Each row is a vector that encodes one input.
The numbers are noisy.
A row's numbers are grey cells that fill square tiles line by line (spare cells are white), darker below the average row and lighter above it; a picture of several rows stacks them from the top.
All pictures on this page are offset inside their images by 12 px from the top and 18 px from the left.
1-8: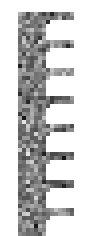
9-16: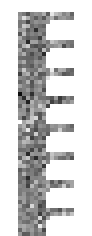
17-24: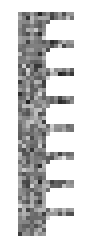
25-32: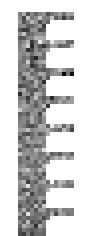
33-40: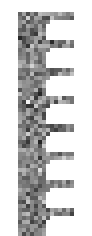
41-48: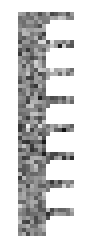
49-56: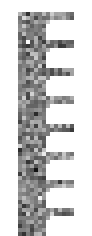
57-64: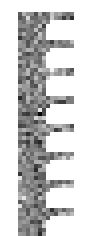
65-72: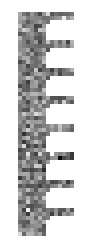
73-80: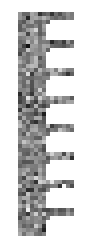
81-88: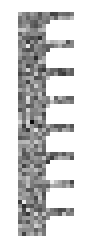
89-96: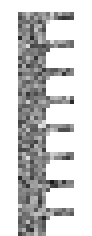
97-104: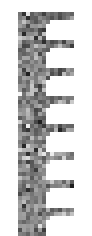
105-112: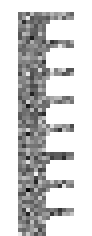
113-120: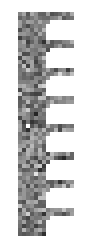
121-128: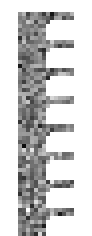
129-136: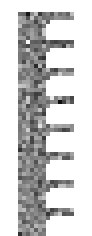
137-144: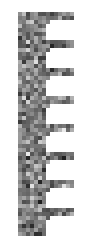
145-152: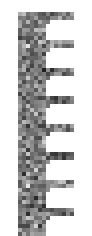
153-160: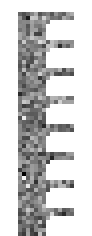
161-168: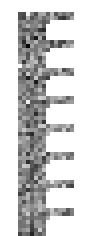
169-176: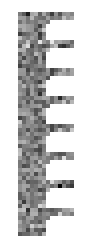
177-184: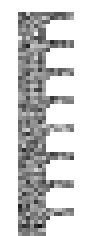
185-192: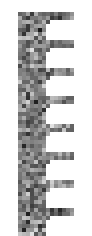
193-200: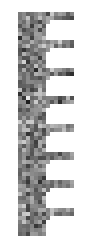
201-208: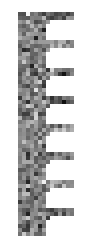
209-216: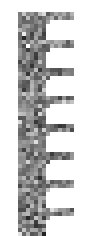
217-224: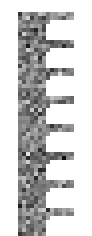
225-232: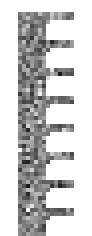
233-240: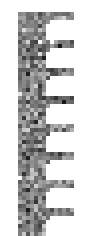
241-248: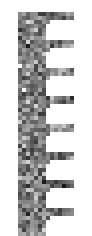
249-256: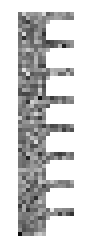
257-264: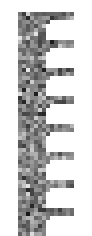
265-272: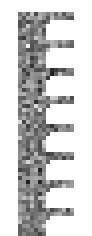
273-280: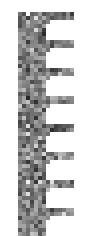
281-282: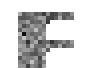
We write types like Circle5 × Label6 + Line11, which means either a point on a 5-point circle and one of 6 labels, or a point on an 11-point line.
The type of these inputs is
Bool × Bool × Bool × Bool × Circle11 × (Circle11 + Unit).
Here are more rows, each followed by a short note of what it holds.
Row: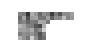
a point on an 11-point circle and four true/false values
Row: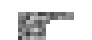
a point on an 11-point circle and four true/false values
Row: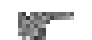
a point on an 11-point circle and four true/false values
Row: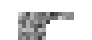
a point on an 11-point circle and four true/false values
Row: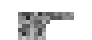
a point on an 11-point circle and four true/false values
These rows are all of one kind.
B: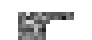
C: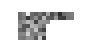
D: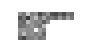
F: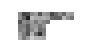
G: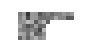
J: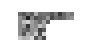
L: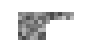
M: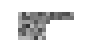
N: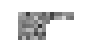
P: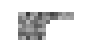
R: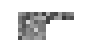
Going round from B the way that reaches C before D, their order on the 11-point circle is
B, C, D, M, R, N, P, G, F, J, L.
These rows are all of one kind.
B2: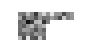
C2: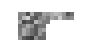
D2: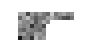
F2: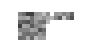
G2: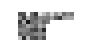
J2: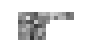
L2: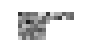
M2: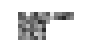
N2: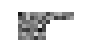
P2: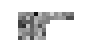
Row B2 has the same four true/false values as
G2 and L2.
